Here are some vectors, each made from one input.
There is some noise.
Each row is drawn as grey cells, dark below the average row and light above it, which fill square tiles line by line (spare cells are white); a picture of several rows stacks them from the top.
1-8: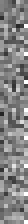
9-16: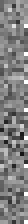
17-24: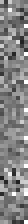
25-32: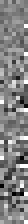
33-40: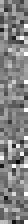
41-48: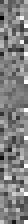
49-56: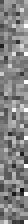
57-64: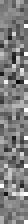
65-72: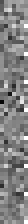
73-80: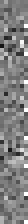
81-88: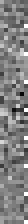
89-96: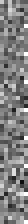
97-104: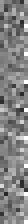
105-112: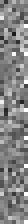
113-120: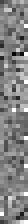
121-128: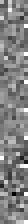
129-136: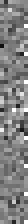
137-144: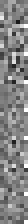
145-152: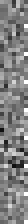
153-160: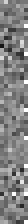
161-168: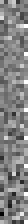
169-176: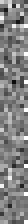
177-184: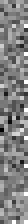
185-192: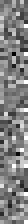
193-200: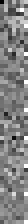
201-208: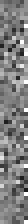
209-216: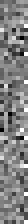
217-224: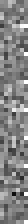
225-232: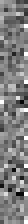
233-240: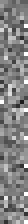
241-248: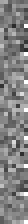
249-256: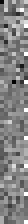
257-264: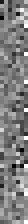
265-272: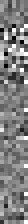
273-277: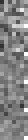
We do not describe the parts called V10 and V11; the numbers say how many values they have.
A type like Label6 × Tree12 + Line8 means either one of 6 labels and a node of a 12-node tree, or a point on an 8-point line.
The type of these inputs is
(Circle6 × V10 + Line5) × (Line9 + V11).
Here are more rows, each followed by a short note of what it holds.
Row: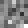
a point on a 6-point circle, a point on a 9-point line and a value of V10
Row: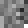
a point on a 5-point line and a point on a 9-point line
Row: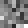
a point on a 6-point circle, a value of V10 and a value of V11
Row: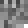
a point on a 6-point circle, a point on a 9-point line and a value of V10
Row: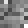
a point on a 6-point circle, a point on a 9-point line and a value of V10
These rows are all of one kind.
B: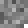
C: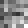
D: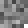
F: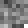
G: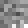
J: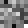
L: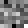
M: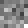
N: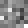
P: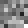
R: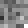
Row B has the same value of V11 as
C, G and P.
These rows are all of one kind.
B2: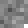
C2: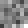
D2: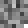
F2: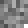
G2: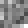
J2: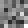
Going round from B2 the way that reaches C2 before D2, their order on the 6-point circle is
B2, F2, G2, C2, D2, J2.
